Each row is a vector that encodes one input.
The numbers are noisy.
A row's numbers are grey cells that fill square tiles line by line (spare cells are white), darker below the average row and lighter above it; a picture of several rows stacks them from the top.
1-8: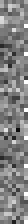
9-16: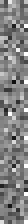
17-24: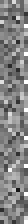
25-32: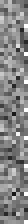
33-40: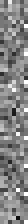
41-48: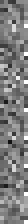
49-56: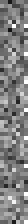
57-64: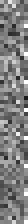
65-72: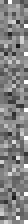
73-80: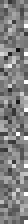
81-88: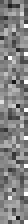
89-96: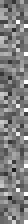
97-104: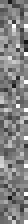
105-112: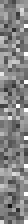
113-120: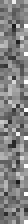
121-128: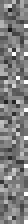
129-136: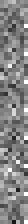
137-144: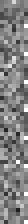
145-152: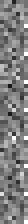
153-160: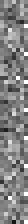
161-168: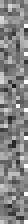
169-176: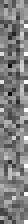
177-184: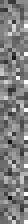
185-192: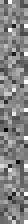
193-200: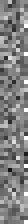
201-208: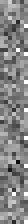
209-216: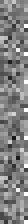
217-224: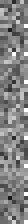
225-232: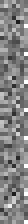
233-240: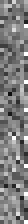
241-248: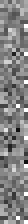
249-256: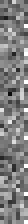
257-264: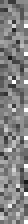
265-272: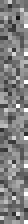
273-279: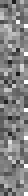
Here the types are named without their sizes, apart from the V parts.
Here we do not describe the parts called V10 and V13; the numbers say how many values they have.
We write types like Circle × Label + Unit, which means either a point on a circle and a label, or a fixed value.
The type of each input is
Bool × Bool × Bool + (Tree + V13) × V10.
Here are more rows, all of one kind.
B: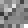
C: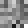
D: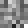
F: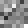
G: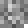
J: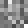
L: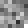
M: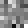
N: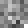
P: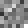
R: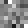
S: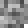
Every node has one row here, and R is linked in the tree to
D.
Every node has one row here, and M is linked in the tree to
C.
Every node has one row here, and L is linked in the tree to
G and N.
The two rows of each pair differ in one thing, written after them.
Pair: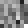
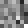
the node of the tree
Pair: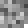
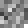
the value of V10
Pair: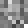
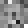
the value of V10
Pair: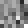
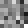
the node of the tree
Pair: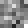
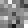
the value of V10
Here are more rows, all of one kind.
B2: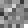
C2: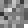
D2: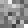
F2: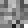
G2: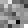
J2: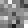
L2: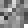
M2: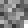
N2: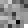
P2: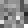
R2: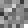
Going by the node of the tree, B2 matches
J2, N2 and R2.
